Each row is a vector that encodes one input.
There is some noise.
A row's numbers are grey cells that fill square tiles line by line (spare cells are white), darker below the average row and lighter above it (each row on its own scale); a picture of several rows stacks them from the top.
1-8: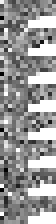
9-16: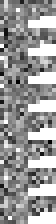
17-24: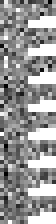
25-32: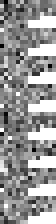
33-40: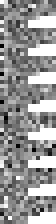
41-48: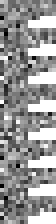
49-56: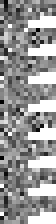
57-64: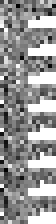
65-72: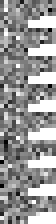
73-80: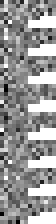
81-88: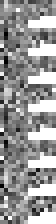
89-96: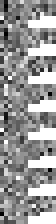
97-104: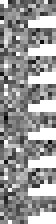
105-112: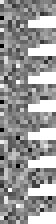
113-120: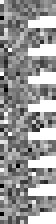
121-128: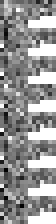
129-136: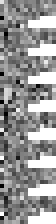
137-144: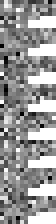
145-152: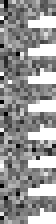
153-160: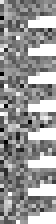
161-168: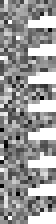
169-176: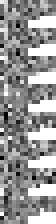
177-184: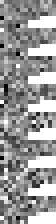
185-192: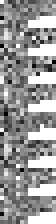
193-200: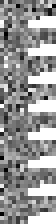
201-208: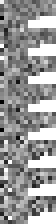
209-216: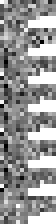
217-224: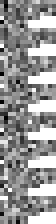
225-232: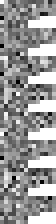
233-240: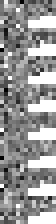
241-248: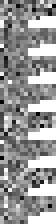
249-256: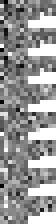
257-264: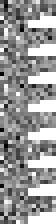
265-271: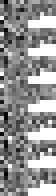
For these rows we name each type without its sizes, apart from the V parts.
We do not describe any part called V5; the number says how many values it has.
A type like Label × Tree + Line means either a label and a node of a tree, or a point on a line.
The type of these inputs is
Bool × V5 + List(Circle).
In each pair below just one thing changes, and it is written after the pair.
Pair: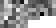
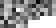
the place on the circle in item 2 of the list
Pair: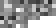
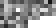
the place on the circle in item 2 of the list
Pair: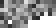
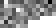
the place on the circle in item 1 of the list
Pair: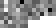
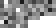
the place on the circle in item 1 of the list
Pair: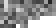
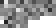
the place on the circle in item 2 of the list
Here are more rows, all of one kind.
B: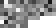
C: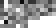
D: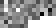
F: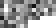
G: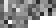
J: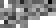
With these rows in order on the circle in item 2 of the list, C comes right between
B and J.
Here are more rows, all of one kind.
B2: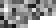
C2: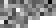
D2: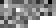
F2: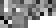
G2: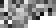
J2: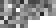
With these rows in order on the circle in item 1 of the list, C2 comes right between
D2 and F2.
